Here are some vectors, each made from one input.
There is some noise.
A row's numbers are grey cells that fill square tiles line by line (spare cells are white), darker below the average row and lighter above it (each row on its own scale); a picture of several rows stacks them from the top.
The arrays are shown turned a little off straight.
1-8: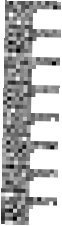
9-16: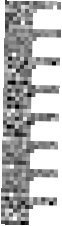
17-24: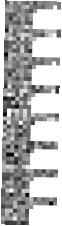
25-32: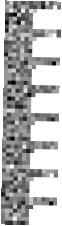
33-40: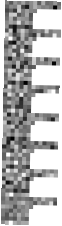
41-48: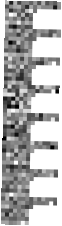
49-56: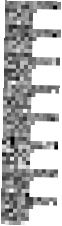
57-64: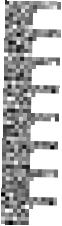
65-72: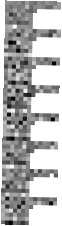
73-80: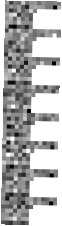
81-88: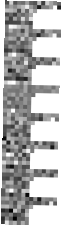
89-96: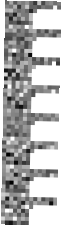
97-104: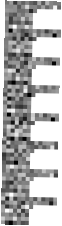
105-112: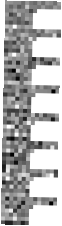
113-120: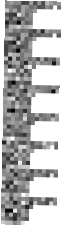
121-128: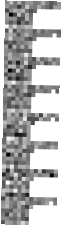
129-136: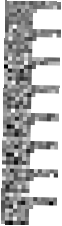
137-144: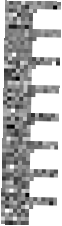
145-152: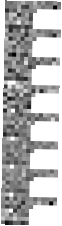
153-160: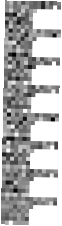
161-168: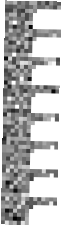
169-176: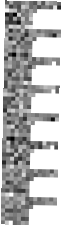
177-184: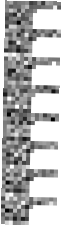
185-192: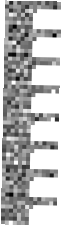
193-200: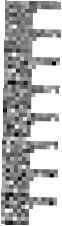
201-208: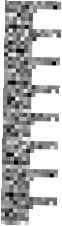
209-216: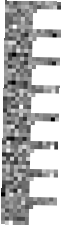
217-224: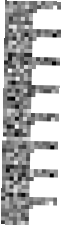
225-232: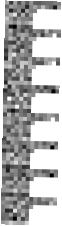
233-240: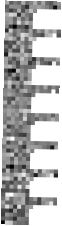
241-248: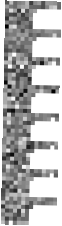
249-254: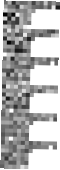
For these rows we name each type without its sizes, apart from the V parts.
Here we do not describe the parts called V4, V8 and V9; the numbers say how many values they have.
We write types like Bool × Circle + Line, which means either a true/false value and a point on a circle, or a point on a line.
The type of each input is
(Bool × V8 + Unit) × V4 × V9 + List(Line).
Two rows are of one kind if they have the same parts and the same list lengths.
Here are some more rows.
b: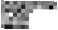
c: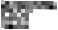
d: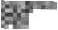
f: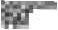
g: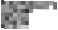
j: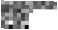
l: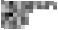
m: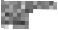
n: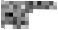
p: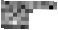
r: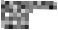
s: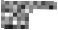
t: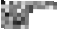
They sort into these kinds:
b, s
c, p, r
d, f, g, l
j
m, n, t

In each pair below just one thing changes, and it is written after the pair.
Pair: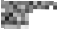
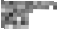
the true/false value
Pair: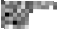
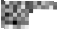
the true/false value
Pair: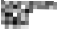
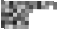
the value of V9
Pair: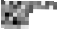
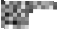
the value of V4
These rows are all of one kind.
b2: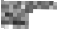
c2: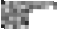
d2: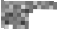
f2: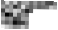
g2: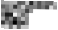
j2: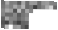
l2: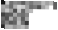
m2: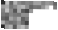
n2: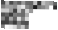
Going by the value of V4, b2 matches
d2, j2 and n2.
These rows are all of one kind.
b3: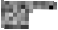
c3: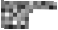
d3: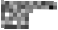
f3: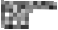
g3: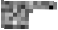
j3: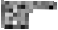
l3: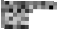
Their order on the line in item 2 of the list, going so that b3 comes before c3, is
f3, j3, b3, d3, g3, c3, l3.
